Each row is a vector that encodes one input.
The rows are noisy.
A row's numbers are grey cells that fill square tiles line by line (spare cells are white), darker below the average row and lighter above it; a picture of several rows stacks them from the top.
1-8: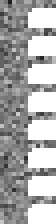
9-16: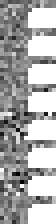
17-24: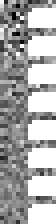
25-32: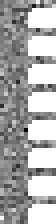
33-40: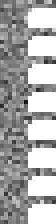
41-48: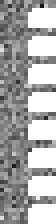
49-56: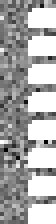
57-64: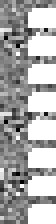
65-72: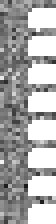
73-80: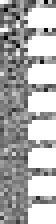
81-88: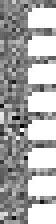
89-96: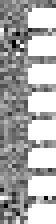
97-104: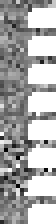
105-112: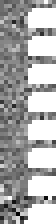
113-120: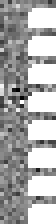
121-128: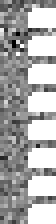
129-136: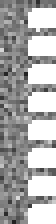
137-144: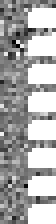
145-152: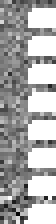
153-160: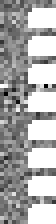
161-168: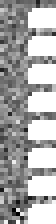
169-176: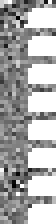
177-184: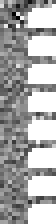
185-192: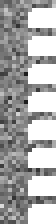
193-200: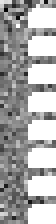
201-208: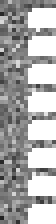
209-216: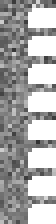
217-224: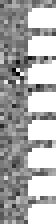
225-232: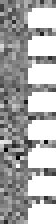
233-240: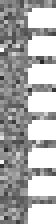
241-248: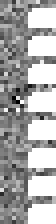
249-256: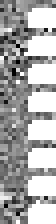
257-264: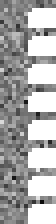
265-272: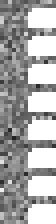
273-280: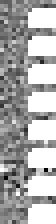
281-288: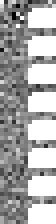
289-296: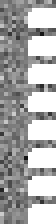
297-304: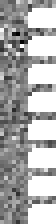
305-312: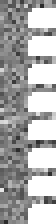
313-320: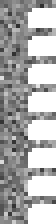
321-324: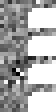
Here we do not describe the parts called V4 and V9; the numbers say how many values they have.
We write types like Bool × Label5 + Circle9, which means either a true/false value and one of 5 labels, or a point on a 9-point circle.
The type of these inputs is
(Circle6 + V4) × Label12 × V9 + Line6.
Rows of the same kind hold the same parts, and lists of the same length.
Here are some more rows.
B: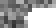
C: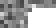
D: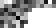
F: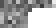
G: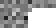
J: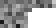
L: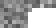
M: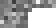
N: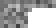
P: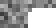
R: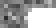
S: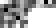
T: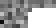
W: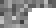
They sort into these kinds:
B, F, M, P, R, W
C, G, J, L, N, T
D, S

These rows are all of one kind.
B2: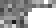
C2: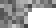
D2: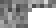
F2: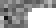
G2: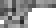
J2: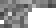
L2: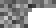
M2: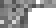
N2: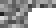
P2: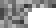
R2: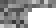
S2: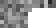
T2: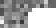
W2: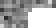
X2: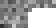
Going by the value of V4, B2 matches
G2, L2, N2 and T2.
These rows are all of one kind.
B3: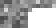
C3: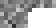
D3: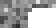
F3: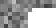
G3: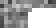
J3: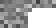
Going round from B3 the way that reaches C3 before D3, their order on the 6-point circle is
B3, J3, F3, C3, G3, D3.
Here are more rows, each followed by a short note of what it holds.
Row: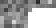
one of 12 labels, a value of V4 and a value of V9
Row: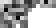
a point on a 6-point line
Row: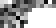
a point on a 6-point line
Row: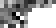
a point on a 6-point line
